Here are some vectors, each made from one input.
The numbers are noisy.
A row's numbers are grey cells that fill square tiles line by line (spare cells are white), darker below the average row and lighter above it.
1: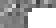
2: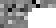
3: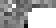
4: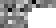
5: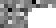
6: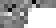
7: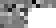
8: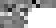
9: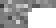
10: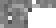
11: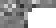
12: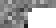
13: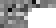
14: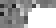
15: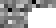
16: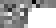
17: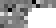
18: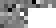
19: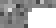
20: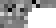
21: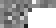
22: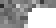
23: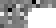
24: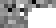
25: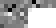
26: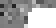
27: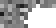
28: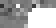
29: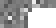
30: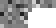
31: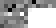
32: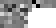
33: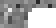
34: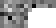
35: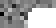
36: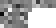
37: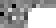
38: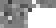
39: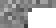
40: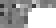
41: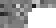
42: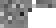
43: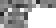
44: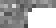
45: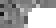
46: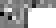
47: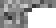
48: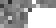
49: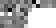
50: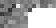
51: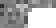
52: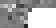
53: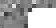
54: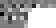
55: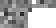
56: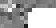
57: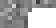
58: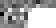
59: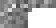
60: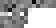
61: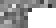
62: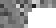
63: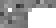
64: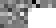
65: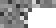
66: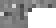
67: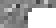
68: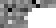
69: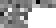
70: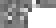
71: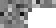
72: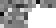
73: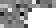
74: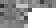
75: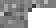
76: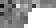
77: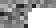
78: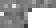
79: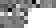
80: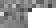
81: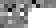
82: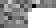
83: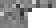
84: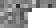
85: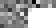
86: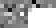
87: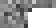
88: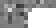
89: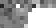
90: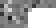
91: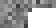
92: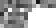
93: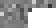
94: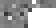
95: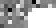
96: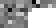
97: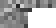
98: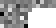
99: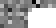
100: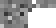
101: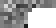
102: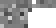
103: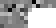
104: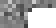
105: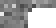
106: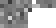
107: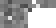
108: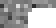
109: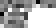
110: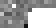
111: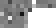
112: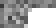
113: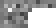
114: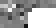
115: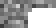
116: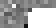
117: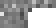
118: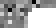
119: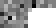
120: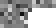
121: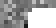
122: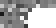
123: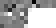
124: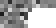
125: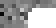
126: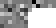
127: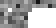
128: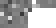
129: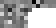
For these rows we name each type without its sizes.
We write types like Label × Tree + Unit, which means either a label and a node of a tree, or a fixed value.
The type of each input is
(Bool × Bool × Bool + Unit) × Line × Line × Line.
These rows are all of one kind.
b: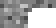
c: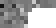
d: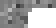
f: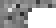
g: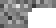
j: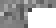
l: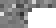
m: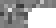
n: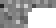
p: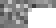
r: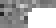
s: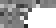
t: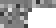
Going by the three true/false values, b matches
g, n and p.
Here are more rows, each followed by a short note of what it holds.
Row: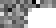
a point on each of three lines
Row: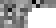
a point on each of three lines
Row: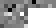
a point on each of three lines
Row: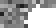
a point on each of three lines and three true/false values
